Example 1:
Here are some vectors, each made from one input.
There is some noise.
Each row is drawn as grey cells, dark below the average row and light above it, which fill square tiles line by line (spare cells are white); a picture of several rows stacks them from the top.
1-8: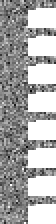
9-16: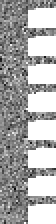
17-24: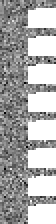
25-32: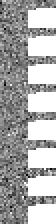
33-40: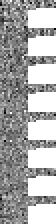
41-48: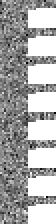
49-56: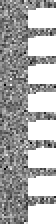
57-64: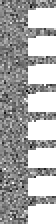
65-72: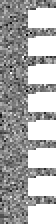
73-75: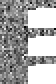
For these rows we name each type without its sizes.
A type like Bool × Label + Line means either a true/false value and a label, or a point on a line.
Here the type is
Label + Tree.
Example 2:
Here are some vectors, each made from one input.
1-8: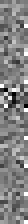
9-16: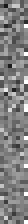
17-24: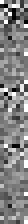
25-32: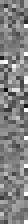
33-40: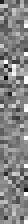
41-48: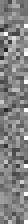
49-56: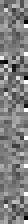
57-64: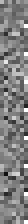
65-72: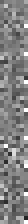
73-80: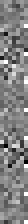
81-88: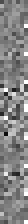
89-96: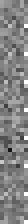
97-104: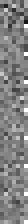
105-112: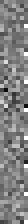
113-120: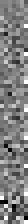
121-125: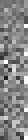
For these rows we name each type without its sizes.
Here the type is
List(Line).
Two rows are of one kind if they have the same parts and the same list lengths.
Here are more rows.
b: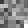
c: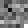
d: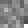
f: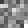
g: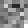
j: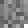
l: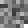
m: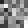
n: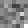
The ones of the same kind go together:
b, d, f, j, m
c
g, l, n

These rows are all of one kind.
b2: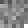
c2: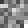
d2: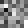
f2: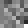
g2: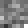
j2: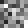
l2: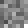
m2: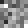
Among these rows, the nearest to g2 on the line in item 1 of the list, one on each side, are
c2 and d2.
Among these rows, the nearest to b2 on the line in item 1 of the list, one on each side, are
d2 and f2.
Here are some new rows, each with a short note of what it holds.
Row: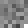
a list of one item
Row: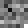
the empty list
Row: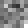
a list of one item
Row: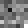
the empty list
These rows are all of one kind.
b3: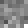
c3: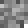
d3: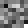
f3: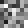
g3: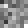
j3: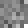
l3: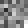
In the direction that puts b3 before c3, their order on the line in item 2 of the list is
g3, b3, c3, f3, d3, j3, l3.
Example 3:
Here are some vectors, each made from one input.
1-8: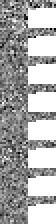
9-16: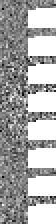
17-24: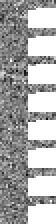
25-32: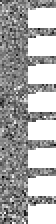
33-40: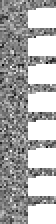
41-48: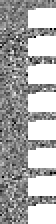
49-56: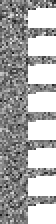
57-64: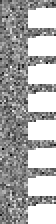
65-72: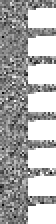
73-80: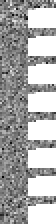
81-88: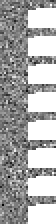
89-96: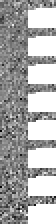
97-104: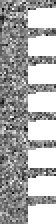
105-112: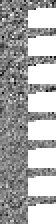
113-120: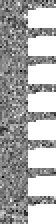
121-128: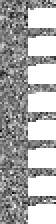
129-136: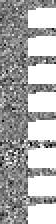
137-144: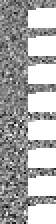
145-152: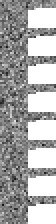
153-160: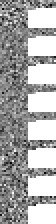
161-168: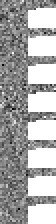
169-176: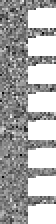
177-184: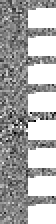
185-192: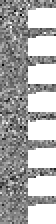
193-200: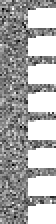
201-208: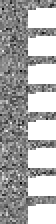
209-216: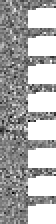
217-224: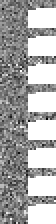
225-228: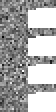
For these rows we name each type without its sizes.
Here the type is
Label × (Tree + Unit).
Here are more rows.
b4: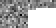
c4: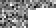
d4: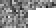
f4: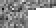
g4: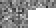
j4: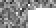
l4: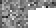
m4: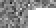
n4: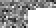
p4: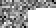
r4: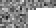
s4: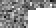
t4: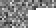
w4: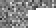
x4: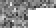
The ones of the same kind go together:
b4, d4, f4, g4, j4, l4, m4, n4, p4, r4, s4
c4, t4, w4, x4

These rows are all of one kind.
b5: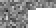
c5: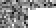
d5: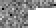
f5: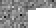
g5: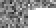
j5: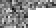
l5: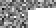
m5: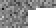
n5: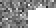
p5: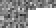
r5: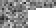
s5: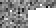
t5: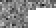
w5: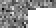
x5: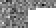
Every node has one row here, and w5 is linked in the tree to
d5.
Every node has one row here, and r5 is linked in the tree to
j5 and m5.
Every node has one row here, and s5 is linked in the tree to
b5.
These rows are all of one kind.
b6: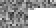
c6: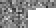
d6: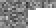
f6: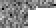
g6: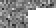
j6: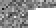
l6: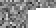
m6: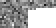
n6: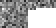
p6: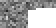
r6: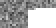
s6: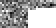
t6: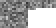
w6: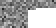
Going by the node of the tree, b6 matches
c6, d6, r6 and t6.
